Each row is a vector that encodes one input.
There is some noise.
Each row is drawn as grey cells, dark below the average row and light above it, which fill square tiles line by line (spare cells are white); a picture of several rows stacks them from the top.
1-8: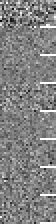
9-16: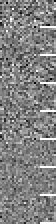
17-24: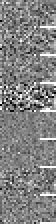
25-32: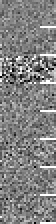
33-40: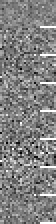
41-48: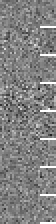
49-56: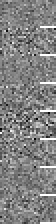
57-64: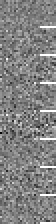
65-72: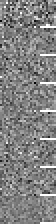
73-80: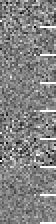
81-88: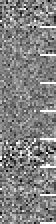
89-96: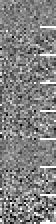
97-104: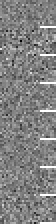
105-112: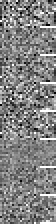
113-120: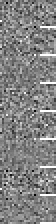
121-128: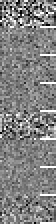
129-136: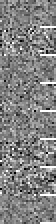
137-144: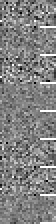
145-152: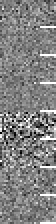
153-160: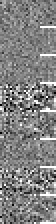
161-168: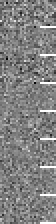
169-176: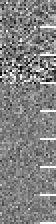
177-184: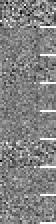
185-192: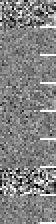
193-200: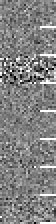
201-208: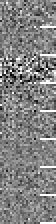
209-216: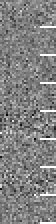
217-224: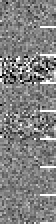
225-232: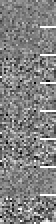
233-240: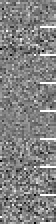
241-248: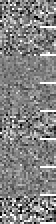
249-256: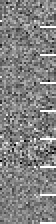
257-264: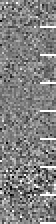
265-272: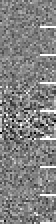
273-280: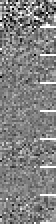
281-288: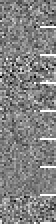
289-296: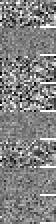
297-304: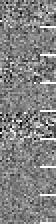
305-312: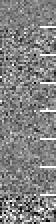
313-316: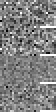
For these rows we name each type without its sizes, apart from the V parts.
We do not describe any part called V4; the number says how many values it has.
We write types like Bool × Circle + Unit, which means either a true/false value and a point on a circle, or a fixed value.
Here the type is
List((Label + Line) × V4).
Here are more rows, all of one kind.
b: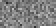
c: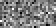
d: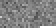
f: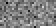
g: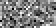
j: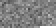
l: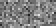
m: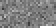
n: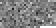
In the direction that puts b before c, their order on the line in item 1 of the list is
j, n, m, b, d, c, l, f, g.
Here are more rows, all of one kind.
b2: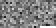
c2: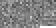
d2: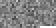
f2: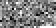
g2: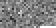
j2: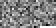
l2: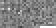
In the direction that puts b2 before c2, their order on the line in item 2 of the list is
b2, c2, l2, f2, d2, j2, g2.
